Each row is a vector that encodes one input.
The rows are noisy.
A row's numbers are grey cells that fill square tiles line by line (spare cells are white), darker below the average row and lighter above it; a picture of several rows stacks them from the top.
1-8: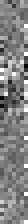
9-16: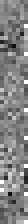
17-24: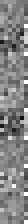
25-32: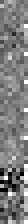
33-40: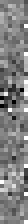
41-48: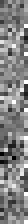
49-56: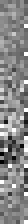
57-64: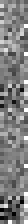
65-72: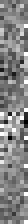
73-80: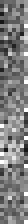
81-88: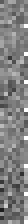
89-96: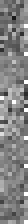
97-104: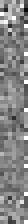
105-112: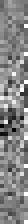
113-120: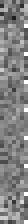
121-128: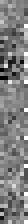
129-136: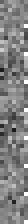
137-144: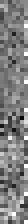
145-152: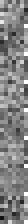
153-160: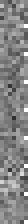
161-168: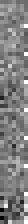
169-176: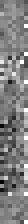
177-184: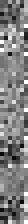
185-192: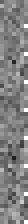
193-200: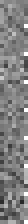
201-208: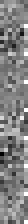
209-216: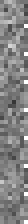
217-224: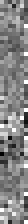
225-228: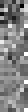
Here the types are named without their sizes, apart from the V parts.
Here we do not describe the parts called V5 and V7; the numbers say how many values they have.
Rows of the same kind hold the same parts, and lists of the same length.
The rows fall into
2 kinds.
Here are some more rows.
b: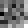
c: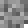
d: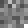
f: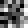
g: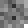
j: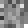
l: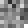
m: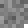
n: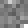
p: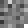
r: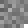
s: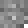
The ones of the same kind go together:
b, g, j, l
c, d, f, m, n, p, r, s

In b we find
a point on a line, a value of V5 and a value of V7.
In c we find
a label, a value of V5 and a value of V7.
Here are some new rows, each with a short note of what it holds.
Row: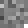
a point on a line, a value of V5 and a value of V7
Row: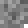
a label, a value of V5 and a value of V7
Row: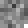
a point on a line, a value of V5 and a value of V7
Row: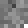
a point on a line, a value of V5 and a value of V7
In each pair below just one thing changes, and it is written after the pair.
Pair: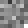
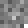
the value of V5
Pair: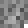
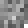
the value of V7
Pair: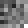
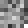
the value of V7
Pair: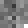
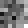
the place on the line
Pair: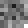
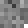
the value of V7
